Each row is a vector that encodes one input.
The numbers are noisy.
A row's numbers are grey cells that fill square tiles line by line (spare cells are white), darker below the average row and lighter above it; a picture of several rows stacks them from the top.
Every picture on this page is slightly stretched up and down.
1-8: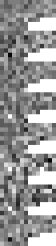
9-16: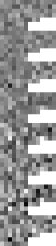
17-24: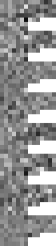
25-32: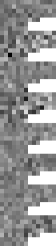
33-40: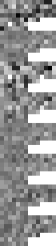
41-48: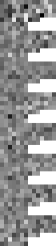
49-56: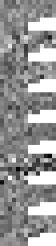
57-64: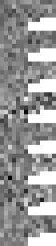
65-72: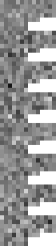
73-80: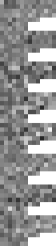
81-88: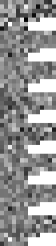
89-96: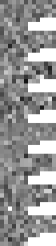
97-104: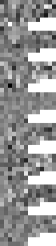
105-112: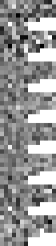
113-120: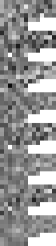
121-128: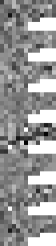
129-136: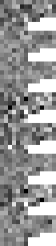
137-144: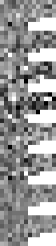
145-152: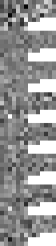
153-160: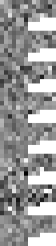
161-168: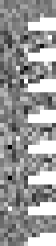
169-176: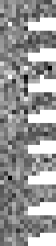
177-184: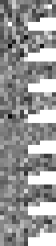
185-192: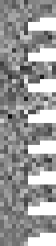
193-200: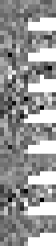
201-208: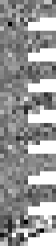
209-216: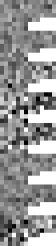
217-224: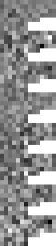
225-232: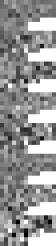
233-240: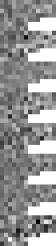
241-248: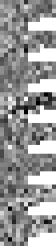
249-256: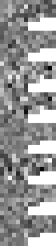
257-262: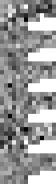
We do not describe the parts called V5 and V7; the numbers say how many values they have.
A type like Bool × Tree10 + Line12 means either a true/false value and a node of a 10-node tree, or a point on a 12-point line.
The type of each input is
(Bool × Bool × Bool + Unit) × Label11 × V7 + Line9 × List2(V5).
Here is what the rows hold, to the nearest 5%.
About 55% of them hold one of 11 labels and a value of V7, together with either a fixed value, or three true/false values. The rest hold a point on a 9-point line, together with a list of up to two values of V5.
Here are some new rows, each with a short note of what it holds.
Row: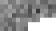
a point on a 9-point line, together with a list of two items
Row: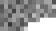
a point on a 9-point line, together with the empty list
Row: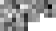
one of 11 labels and a value of V7
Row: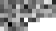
a point on a 9-point line, together with a list of one item
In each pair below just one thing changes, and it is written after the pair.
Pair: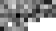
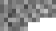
the value of V5 in item 2 of the list
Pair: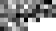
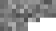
the value of V5 in item 1 of the list
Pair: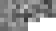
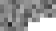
the value of V5 in item 1 of the list
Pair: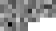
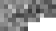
the value of V5 in item 2 of the list
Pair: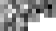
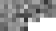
the place on the 9-point line
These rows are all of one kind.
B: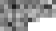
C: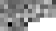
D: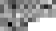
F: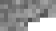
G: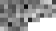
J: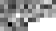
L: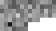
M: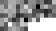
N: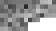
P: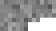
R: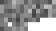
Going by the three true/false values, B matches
F and R.
